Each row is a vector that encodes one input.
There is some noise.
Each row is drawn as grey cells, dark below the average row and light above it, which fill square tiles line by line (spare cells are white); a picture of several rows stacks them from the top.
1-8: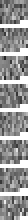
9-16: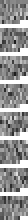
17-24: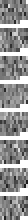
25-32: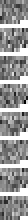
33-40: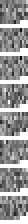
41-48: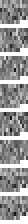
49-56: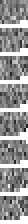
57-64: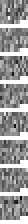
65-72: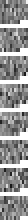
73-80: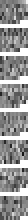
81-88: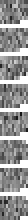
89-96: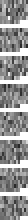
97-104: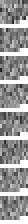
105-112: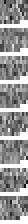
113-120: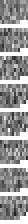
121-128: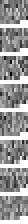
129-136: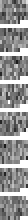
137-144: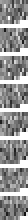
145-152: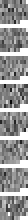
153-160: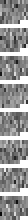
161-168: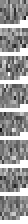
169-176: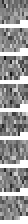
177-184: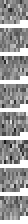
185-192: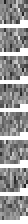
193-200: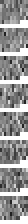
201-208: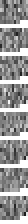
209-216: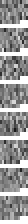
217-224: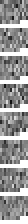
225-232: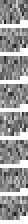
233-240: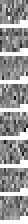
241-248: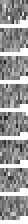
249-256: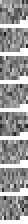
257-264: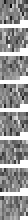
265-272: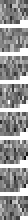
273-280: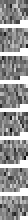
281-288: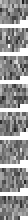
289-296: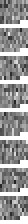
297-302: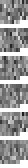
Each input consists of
either one of 4 labels and a node of a 14-node tree, or a point on a 4-point line, or a point on a 10-point line.
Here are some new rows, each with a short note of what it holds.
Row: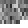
a point on a 4-point line
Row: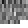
one of 4 labels and a node of a 14-node tree
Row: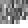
a point on a 10-point line
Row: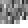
a point on a 10-point line
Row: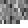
a point on a 4-point line
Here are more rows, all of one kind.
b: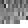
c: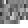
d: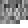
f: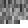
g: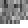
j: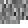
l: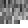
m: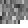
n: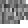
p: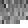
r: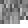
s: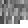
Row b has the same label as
c, j, p and r.
